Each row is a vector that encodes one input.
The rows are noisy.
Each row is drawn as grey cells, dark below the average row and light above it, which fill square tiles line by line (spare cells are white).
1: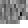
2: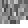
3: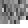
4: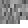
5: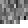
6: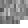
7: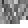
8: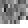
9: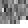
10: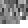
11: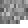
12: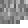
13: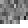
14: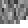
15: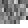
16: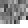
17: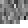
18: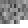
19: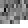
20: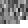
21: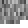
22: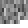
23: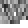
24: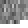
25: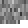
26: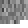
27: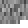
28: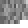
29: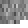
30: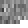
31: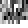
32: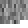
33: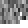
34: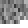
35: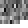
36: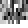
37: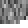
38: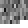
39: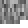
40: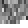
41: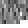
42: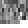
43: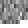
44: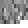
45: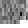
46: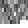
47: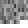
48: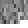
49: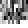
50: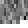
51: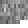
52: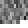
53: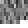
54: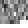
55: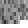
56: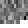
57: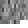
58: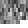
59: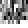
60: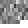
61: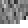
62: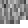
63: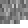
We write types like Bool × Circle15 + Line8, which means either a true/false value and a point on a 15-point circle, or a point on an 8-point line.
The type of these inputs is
List2(Line4).
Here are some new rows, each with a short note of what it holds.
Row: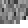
a list of one item
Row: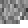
a list of two items
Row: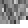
a list of two items
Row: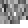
a list of two items
